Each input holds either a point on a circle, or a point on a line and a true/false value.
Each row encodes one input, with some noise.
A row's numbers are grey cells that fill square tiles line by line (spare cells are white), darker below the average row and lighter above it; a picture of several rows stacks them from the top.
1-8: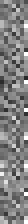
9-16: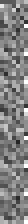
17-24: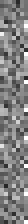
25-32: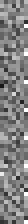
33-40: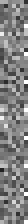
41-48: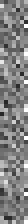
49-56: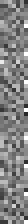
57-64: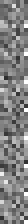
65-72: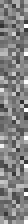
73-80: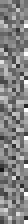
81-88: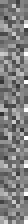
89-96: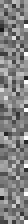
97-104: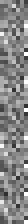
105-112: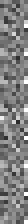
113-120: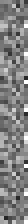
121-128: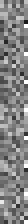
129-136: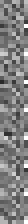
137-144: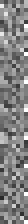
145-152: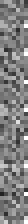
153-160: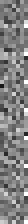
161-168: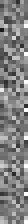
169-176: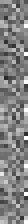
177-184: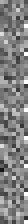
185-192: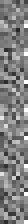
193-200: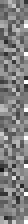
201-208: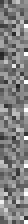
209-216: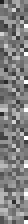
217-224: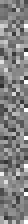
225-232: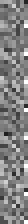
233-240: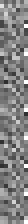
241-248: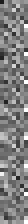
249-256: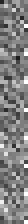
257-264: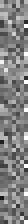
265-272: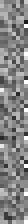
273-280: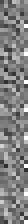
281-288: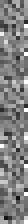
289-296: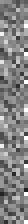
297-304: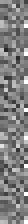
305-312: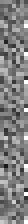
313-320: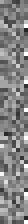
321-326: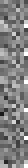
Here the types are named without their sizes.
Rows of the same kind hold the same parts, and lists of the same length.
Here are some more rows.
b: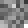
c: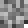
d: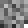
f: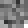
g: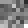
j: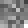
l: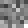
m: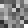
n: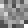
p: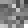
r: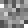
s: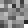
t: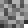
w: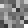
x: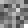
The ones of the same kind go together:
b, f, g, j, l, p, x
c, d, m, n, r, s, t, w

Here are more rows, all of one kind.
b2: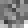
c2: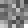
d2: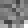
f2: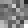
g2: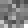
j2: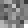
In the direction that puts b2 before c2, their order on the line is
d2, b2, g2, j2, f2, c2.
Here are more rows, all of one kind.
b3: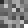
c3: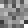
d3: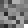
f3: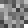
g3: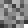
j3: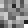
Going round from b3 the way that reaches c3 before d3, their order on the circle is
b3, f3, c3, j3, g3, d3.
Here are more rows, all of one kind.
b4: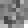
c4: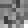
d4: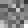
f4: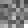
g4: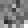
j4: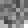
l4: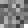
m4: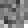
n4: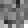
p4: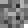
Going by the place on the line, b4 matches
c4, j4, m4 and p4.
